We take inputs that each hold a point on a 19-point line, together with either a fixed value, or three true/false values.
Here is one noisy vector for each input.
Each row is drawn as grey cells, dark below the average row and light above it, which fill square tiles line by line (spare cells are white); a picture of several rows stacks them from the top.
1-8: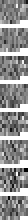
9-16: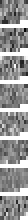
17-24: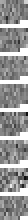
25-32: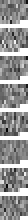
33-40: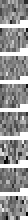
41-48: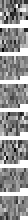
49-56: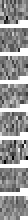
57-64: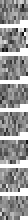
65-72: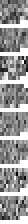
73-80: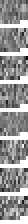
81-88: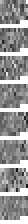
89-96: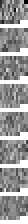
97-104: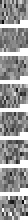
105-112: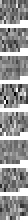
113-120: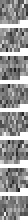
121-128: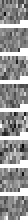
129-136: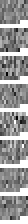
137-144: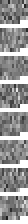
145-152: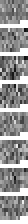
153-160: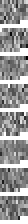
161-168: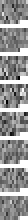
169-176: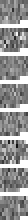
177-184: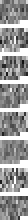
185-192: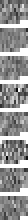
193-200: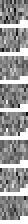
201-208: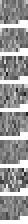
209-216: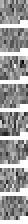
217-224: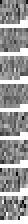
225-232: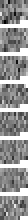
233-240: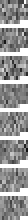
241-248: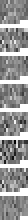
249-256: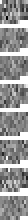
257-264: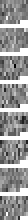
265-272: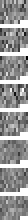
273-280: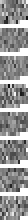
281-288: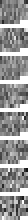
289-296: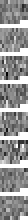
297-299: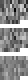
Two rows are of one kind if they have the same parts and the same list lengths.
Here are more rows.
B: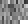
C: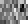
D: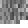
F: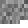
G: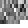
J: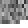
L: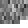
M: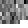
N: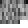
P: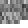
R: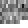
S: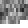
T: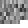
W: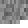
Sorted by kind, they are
B, C, D, J, M, N, P, R, S
F, G, L, T, W

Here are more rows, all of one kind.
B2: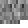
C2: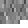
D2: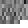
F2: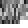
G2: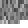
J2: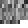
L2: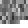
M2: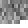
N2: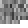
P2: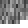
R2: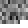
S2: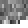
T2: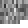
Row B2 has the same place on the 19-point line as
J2 and S2.
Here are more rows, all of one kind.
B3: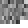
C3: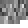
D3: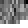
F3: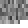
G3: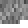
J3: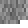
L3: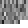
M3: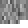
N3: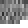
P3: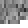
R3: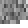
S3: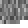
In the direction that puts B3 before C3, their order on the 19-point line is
B3, M3, N3, J3, R3, P3, D3, S3, C3, F3, L3, G3.
